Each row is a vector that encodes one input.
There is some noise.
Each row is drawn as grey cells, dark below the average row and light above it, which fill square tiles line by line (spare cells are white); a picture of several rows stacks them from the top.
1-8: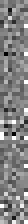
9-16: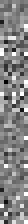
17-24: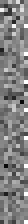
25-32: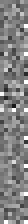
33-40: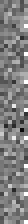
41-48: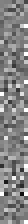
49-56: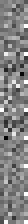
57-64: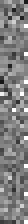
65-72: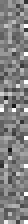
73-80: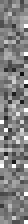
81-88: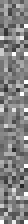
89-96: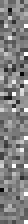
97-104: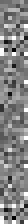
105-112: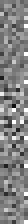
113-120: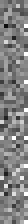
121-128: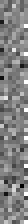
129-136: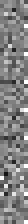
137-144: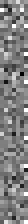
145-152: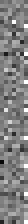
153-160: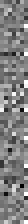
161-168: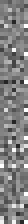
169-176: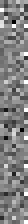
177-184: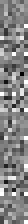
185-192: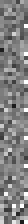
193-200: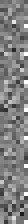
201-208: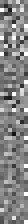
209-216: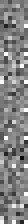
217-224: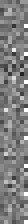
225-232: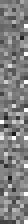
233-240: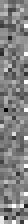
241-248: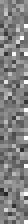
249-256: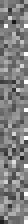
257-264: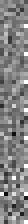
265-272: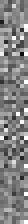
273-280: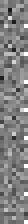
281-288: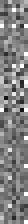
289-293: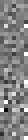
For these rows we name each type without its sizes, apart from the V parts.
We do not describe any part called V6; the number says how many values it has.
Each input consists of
a value of V6, together with either a node of a tree and a true/false value, or a list of points on a line.
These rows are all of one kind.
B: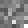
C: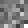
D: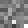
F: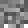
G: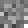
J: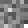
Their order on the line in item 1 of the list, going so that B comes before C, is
J, D, B, G, F, C.
